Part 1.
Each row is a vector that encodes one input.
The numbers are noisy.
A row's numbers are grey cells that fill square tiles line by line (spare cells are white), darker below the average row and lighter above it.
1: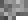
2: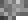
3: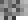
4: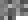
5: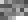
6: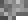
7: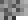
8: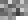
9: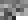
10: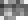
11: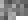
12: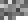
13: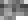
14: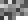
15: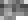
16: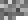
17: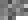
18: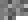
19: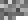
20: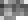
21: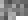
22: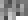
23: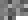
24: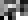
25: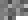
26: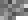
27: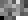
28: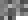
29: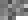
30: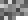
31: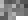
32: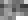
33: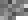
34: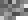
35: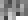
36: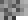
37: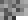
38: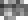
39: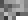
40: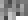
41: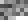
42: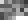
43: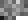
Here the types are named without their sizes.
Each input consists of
a label.
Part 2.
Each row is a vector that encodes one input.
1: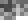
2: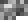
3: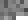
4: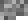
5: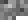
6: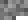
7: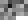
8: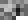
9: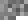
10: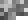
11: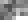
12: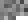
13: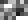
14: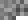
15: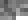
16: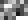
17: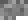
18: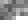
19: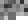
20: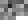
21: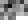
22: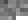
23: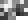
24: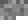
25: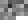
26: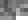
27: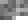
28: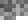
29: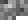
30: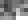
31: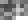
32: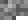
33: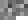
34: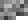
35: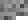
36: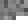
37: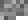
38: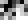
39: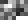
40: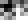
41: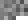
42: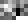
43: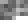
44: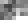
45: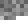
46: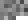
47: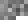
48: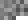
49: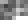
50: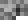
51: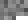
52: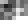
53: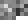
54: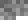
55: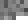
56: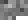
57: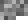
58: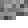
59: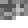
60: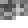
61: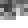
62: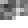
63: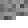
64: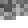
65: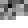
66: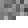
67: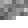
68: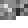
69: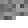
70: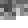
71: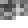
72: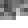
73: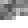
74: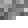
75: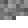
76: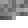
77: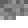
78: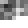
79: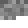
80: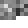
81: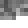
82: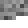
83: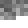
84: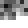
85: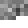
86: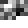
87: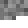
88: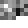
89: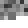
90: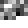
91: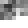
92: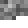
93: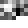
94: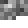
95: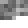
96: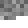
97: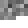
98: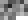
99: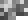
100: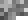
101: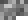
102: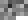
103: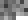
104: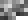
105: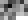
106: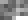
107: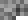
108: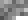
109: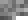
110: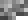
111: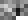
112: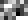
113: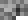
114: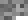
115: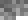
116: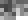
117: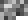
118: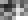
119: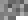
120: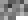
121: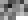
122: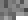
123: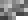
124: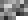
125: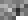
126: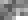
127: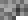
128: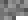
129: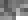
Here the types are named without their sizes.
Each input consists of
a point on a line.
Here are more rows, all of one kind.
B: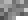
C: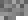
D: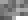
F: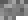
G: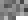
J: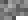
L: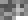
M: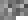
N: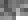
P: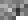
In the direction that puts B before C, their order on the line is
B, D, L, C, F, N, J, G, P, M.
